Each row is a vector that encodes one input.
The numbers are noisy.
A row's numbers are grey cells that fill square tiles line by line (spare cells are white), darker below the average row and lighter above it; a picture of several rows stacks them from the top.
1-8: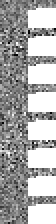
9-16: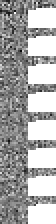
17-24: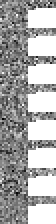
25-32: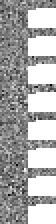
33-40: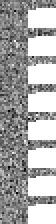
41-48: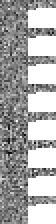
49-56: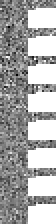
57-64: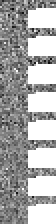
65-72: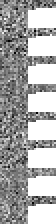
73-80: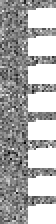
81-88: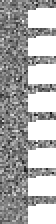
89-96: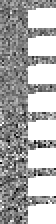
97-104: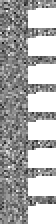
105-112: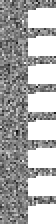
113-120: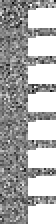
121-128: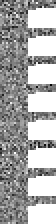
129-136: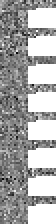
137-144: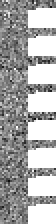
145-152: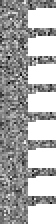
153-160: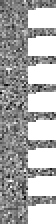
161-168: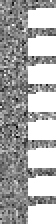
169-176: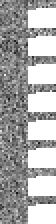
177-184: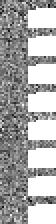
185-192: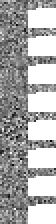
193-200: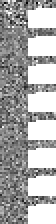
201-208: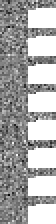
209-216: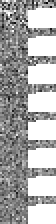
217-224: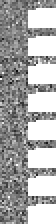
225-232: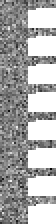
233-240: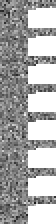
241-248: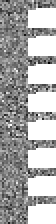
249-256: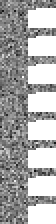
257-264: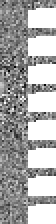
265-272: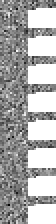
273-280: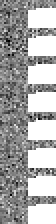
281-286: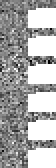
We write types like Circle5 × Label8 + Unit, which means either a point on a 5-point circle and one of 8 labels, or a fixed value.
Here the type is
Bool × Circle10 + Circle17.
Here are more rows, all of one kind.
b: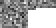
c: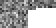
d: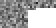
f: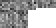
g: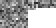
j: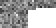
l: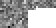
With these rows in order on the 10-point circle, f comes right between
b and d.
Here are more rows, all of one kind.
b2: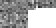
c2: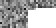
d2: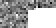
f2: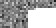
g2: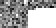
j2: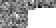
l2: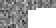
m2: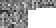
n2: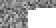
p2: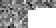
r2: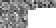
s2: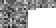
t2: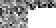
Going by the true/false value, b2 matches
c2, s2 and t2.
